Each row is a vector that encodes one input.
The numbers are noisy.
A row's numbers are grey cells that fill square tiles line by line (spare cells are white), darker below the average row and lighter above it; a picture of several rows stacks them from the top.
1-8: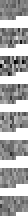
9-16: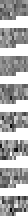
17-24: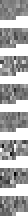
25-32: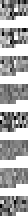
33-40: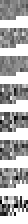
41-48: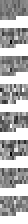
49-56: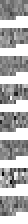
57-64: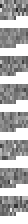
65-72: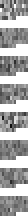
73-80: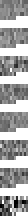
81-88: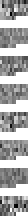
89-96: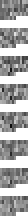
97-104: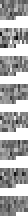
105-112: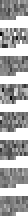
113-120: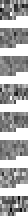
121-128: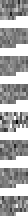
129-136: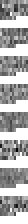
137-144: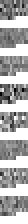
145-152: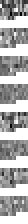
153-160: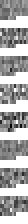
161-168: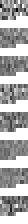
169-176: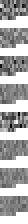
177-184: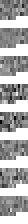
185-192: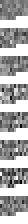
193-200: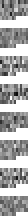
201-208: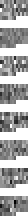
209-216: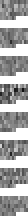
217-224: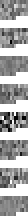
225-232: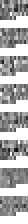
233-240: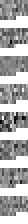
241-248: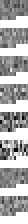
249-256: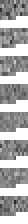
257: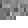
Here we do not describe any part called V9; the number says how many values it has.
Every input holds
one of 8 labels, together with either a fixed value, or a true/false value and a value of V9.
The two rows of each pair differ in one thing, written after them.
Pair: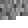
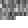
the label
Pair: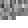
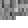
the true/false value
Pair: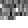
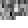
the value of V9
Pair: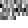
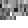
the label
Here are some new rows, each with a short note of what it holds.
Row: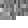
one of 8 labels
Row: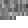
one of 8 labels
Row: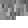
one of 8 labels
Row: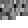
one of 8 labels, a true/false value and a value of V9
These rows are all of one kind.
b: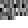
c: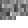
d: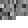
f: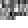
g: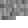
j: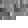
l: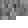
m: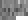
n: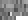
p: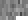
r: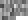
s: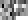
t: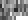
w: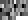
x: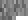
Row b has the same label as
g, r, t and x.
